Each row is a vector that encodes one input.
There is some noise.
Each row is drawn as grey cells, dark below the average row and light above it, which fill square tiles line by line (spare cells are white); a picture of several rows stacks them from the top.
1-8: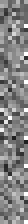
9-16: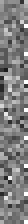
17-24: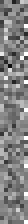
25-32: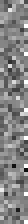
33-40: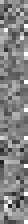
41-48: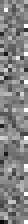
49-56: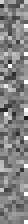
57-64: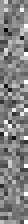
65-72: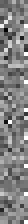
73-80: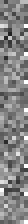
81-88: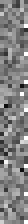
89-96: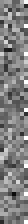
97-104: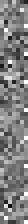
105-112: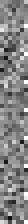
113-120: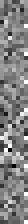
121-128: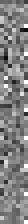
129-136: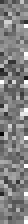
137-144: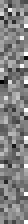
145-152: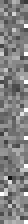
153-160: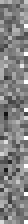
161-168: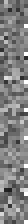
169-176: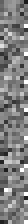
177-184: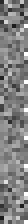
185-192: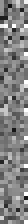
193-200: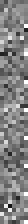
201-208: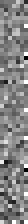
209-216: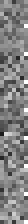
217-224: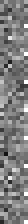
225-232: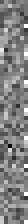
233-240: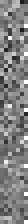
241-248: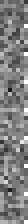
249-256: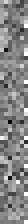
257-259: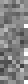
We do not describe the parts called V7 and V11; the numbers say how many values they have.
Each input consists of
a value of V11, together with either a point on a 10-point circle and a true/false value, or a value of V7.
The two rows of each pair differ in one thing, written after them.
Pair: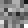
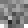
the place on the 10-point circle
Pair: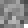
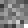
the value of V11
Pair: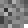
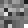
the true/false value
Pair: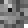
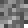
the value of V11
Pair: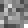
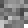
the true/false value
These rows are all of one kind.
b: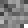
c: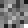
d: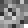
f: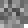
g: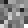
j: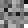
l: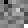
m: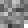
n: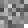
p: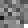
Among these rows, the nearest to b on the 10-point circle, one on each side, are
d and j.
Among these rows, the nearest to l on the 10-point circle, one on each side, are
d and n.
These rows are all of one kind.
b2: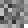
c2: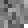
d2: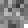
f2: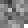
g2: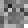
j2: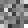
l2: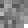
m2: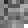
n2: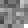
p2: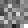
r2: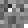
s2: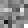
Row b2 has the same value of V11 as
l2, m2 and n2.
